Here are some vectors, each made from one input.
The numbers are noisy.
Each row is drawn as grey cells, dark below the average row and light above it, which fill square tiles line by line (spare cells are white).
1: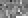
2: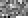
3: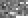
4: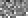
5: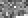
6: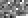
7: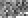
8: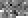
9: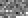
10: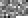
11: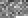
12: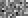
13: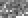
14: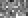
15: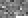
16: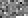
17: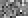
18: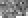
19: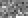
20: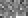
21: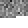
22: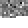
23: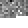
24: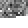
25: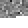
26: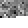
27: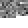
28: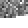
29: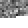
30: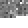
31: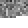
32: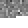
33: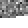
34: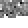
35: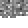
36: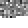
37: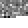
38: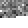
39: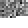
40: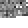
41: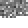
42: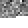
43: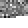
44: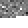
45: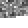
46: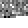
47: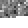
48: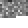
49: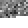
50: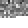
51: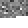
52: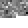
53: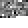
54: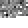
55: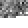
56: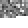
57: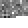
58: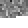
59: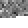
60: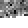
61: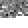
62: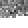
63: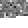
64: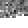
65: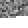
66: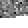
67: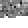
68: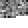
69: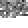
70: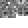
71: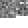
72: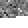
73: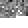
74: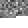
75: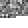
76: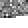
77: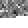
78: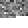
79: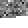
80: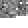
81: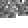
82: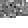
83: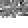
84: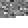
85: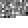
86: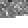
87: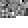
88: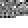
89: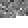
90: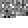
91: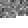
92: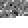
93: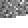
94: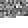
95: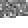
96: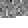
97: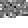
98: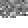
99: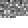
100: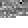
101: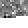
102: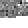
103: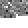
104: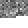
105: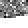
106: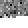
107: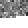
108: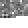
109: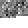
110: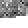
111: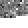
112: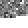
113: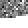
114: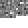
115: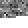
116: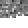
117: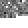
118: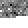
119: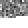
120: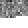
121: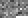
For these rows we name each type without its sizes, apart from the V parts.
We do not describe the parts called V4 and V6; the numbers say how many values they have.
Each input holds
a value of V6, together with either a point on a line and a true/false value, or a value of V4.
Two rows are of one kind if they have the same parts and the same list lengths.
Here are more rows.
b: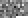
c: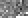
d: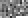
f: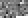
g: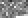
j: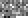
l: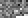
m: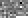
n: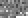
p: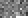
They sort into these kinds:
b, c, d, m, n
f, g, j, l, p

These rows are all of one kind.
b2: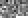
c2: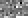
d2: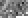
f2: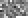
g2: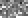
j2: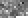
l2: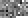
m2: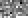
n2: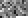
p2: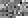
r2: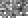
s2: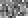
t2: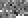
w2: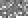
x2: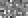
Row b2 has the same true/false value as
d2, j2, n2 and t2.
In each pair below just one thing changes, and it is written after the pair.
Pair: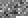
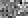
the true/false value
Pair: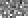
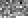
the value of V6
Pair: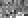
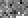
the place on the line
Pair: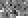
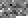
the place on the line
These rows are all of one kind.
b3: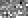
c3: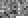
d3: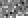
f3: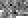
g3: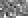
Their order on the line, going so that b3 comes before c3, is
d3, b3, f3, c3, g3.
